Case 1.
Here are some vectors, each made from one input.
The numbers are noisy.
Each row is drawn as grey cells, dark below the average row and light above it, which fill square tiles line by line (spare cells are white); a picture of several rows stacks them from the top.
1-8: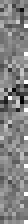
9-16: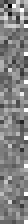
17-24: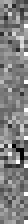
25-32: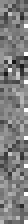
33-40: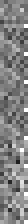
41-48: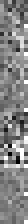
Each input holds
a point on a 7-point line.
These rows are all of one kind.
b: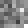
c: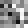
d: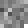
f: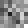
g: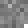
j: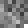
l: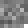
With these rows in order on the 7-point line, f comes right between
d and g.
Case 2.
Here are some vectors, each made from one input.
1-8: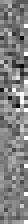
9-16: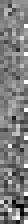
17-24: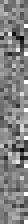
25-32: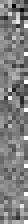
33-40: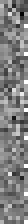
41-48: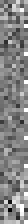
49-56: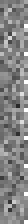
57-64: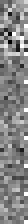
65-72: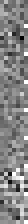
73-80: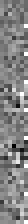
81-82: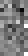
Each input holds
a point on a 13-point line.
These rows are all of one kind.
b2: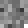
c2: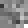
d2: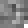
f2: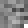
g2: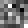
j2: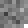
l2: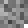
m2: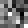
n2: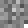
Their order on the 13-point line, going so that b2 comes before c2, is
d2, f2, b2, g2, c2, j2, m2, n2, l2.
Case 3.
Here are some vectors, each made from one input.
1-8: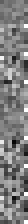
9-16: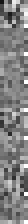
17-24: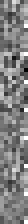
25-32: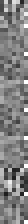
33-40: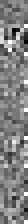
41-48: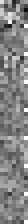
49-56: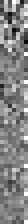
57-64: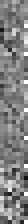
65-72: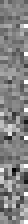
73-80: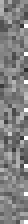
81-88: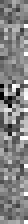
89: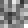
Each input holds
a point on an 11-point circle.
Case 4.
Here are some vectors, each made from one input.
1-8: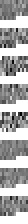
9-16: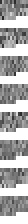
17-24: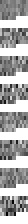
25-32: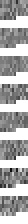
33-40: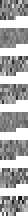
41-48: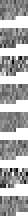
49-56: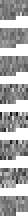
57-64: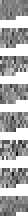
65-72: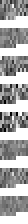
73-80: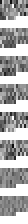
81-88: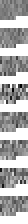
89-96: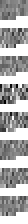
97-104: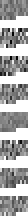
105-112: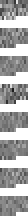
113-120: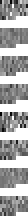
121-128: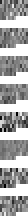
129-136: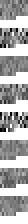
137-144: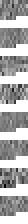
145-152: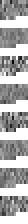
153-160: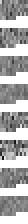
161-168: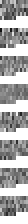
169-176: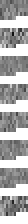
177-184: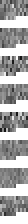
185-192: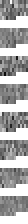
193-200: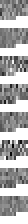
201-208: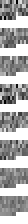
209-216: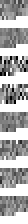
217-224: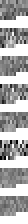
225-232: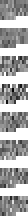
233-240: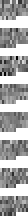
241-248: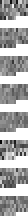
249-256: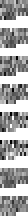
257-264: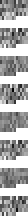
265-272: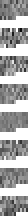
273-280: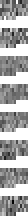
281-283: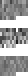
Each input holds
a point on a 20-point line.
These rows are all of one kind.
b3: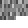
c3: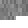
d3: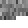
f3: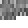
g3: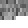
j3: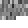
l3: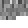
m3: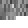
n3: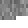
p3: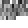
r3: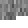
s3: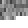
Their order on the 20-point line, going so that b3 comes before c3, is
b3, l3, p3, d3, f3, g3, c3, m3, j3, r3, s3, n3.
